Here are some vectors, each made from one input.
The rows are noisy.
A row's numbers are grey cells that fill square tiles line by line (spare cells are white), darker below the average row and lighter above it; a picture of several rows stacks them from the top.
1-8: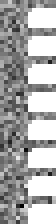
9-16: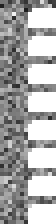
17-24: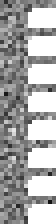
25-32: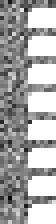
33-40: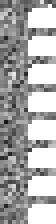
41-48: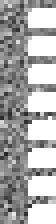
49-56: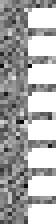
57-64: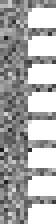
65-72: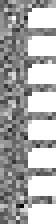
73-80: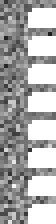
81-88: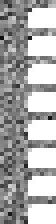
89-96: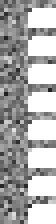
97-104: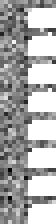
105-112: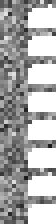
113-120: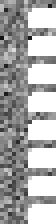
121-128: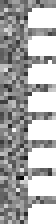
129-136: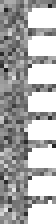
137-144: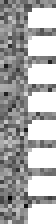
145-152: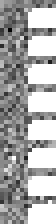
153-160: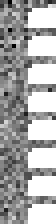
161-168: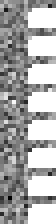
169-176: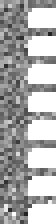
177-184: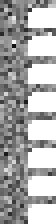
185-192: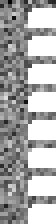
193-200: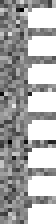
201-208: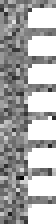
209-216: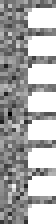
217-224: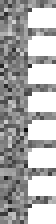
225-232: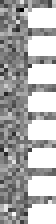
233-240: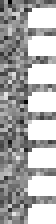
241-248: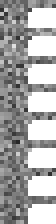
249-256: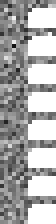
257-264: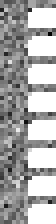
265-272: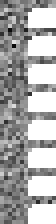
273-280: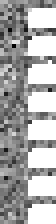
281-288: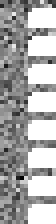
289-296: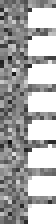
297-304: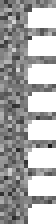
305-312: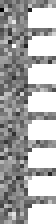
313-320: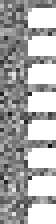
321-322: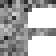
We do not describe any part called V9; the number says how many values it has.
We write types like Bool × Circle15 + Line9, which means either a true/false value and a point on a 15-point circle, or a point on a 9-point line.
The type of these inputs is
(Circle8 + Line5) × V9 + List2(Circle11).
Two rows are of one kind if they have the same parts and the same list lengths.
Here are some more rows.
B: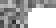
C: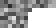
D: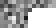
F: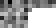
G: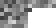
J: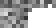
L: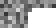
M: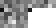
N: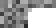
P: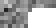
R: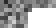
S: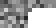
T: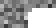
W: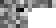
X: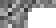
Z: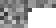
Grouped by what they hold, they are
B, P
C, D, G, L, M, R, S, Z
F, J, X
N, T
W

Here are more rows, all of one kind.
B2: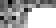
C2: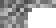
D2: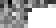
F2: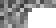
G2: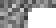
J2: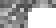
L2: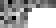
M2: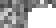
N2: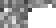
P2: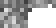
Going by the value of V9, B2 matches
C2 and F2.
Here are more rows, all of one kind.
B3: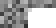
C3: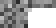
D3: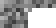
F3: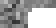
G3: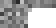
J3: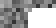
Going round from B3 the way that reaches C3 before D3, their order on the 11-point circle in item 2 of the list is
B3, G3, C3, J3, F3, D3.
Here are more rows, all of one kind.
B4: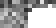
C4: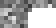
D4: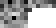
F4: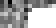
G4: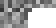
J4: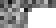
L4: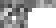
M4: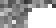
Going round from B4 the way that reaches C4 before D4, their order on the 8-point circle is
B4, M4, C4, L4, G4, J4, F4, D4.
